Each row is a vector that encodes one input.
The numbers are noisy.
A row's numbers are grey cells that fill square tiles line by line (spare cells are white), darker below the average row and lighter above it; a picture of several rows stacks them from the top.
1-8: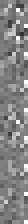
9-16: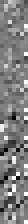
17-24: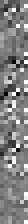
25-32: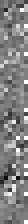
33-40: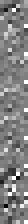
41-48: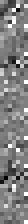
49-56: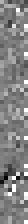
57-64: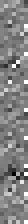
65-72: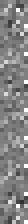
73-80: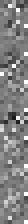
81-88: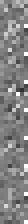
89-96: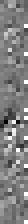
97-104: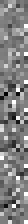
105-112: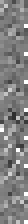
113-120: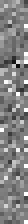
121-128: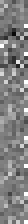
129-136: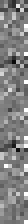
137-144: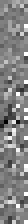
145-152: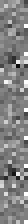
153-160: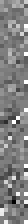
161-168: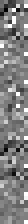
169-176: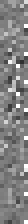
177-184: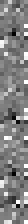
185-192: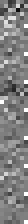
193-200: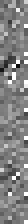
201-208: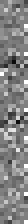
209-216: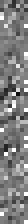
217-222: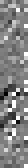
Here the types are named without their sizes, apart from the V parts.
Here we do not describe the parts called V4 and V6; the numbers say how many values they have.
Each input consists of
a value of V6, together with either a node of a tree, or a true/false value and a value of V4.
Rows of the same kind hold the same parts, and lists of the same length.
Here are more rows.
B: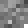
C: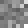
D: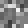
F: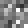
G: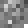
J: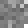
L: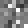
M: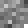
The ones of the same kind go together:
B, D, F, G, L, M
C, J

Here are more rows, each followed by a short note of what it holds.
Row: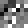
a true/false value, a value of V4 and a value of V6
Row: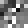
a true/false value, a value of V4 and a value of V6
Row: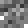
a node of a tree and a value of V6
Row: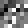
a true/false value, a value of V4 and a value of V6
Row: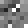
a true/false value, a value of V4 and a value of V6
